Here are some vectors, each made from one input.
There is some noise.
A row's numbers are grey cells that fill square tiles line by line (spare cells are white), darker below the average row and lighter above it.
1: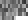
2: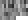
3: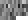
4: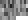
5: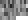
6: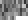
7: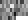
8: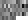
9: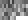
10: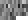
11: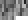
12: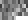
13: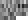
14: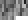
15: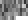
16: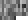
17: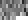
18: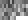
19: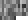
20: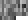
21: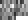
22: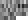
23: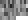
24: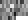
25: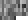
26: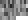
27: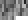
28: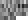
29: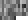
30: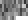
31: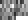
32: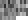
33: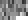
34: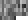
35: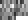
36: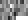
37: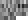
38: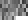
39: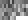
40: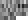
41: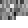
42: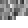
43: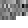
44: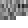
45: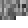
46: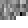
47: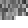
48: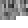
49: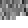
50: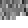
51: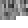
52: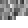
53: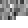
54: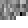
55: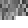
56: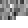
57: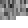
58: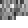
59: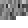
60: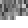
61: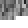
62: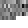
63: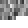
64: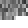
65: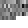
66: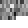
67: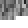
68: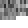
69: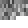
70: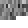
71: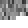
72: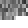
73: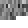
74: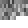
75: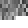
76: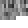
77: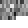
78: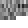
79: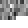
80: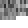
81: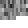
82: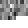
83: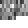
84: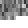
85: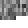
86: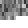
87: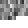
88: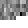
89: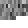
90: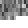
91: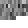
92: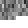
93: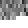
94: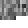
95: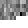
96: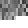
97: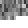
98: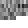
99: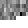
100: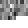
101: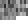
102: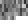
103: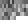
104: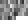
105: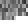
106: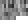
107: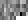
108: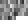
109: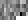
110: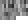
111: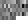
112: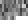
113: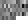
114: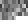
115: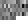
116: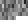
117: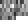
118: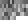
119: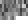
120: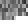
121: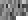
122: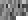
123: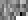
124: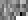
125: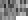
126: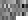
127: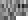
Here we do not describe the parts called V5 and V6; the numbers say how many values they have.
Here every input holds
either a point on a 4-point line, or a true/false value and a value of V6, or a value of V5.
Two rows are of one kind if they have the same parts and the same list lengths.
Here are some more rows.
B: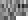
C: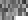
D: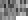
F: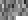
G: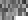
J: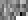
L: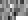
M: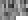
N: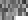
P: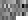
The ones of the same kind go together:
B, J, P
C, D, F, G, M, N
L

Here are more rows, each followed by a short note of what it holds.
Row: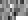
a point on a 4-point line
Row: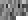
a value of V5
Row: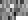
a point on a 4-point line
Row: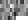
a point on a 4-point line
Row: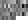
a value of V5
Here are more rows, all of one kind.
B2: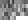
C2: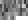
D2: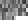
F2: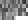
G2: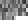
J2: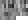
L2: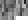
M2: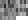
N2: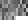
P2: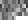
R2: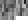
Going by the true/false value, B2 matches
J2 and M2.
